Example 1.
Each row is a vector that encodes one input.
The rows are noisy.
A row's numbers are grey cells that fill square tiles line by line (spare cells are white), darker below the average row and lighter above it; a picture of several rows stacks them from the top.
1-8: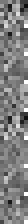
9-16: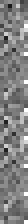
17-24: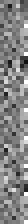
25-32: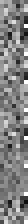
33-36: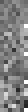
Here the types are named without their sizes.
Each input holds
a node of a tree.
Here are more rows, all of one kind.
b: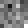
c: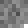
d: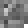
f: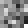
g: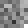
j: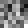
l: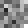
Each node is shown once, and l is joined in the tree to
g.
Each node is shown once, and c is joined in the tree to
b, d and g.
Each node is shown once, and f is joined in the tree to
d.
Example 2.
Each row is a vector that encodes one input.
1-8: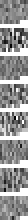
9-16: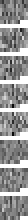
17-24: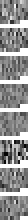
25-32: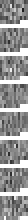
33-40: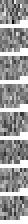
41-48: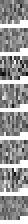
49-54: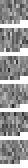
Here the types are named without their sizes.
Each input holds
a point on a line.
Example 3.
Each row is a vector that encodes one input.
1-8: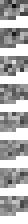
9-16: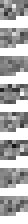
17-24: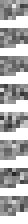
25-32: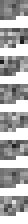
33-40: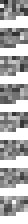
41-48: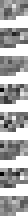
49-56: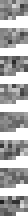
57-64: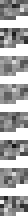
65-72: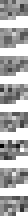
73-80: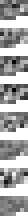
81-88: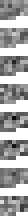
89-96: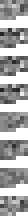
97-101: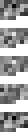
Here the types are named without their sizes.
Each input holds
a point on a line.
